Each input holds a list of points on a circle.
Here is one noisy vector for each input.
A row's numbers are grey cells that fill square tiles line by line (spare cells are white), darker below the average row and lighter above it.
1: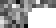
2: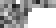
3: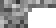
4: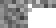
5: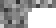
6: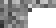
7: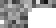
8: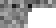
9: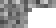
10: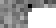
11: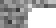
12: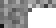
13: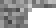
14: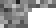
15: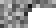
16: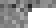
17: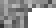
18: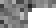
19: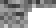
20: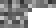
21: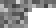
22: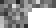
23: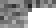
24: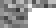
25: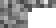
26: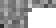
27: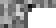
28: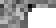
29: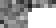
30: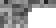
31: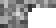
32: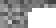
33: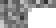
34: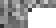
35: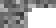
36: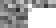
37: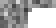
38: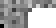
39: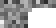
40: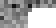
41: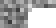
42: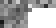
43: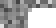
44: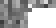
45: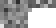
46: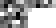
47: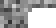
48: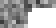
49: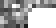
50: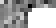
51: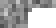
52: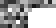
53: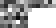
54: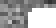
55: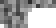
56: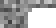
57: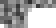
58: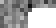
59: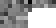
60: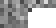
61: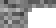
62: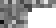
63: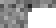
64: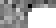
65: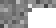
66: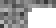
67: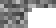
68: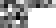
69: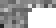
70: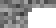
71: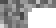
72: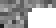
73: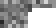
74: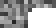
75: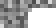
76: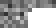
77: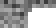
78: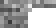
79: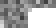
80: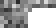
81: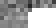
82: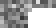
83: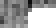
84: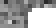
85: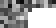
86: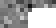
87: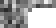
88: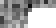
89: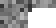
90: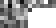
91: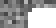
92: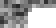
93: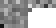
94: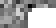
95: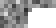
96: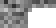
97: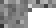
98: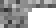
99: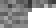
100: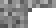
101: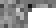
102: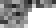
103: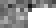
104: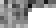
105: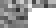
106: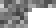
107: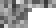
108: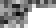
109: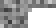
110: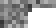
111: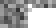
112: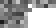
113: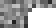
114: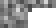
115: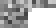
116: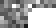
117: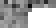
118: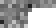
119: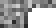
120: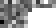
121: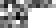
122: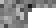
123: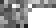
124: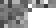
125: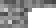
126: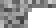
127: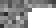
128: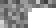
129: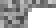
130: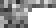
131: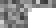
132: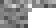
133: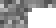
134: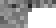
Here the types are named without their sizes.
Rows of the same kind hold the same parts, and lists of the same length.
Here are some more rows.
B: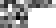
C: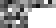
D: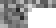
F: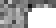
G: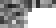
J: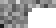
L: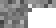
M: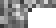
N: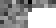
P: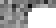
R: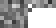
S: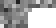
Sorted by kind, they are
B, C
D, S
F, G, J, L, M, N, P, R

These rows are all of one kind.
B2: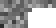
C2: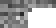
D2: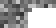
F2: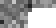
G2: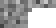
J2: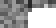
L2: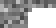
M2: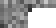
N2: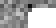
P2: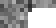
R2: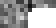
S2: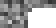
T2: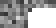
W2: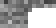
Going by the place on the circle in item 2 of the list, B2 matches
M2, P2, R2 and T2.
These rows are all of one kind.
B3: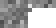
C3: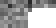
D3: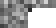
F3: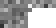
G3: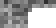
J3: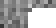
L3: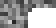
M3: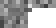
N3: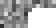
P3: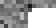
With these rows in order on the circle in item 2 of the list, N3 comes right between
C3 and D3.
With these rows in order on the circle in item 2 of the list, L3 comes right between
F3 and G3.
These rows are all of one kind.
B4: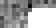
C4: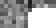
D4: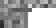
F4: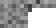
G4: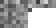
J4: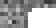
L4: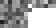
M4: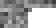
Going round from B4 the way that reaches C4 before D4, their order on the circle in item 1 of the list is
B4, C4, J4, M4, L4, D4, G4, F4.
